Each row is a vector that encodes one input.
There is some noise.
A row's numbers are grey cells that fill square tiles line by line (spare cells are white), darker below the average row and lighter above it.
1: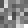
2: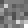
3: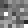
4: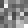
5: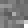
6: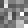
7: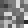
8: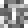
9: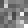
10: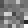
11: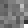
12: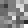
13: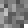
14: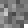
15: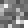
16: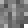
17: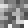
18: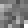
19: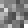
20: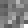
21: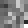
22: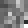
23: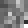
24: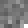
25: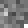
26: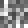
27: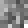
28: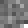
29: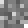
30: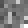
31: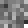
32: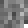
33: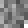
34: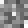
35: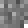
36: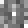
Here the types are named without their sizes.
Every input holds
a point on a line and a true/false value.
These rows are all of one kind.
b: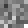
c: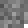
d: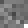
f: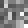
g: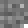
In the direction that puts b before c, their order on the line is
b, c, d, g, f.
